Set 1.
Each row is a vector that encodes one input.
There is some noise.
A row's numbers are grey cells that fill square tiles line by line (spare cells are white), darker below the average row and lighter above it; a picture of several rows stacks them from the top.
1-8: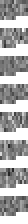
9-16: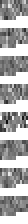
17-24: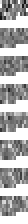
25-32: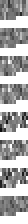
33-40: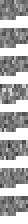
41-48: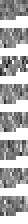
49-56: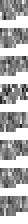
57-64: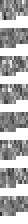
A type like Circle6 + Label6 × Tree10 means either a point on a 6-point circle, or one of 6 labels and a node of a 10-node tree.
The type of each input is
List2(Line5).
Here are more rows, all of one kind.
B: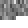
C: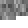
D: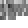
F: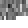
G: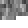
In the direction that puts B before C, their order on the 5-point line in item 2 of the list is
B, D, C, G, F.
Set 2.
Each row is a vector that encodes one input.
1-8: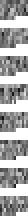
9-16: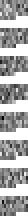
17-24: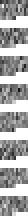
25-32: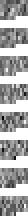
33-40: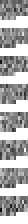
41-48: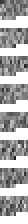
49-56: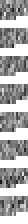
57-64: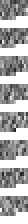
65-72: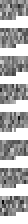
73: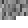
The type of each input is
Bool × Bool × Bool × Label5.
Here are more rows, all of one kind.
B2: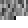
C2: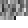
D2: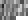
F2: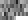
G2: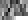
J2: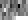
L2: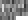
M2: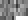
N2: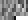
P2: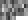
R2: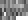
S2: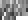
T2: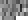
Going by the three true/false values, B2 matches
D2, N2 and S2.
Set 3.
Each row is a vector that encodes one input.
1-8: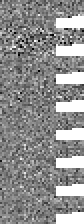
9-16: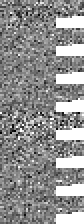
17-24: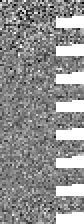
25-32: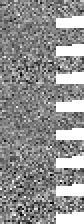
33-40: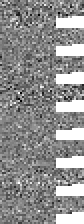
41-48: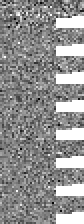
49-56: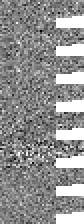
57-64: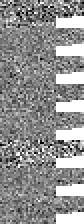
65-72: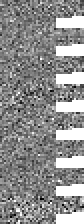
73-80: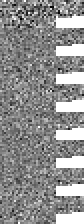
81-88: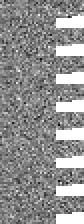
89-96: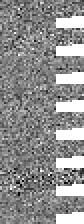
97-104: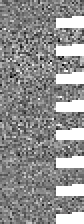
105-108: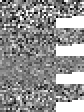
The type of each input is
Line9 × (Tree11 + Unit).
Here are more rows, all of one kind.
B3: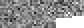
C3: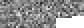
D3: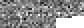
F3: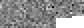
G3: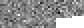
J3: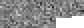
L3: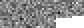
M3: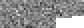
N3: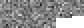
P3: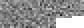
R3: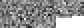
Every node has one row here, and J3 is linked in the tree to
M3 and R3.
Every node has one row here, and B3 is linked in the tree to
F3.
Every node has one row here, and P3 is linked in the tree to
D3 and L3.
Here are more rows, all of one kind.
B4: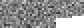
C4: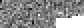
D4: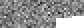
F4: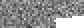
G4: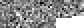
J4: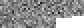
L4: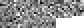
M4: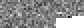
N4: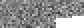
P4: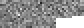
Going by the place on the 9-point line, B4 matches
F4, L4, N4 and P4.
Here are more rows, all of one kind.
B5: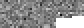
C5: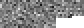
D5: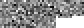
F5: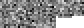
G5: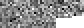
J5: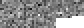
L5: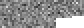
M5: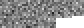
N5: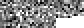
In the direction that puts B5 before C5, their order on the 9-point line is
M5, L5, G5, D5, F5, B5, C5, N5, J5.
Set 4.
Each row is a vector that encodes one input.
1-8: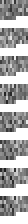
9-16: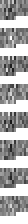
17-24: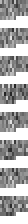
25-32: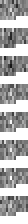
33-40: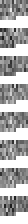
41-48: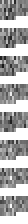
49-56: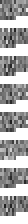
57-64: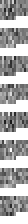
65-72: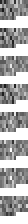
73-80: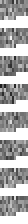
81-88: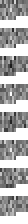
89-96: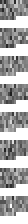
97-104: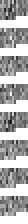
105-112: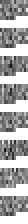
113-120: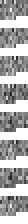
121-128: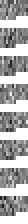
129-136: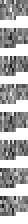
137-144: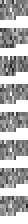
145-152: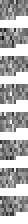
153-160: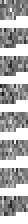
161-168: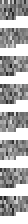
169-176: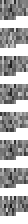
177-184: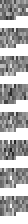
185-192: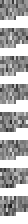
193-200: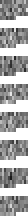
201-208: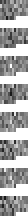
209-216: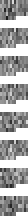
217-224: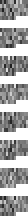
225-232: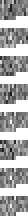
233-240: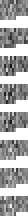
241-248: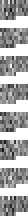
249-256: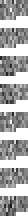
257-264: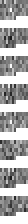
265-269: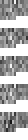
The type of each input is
Label11 + Line7.
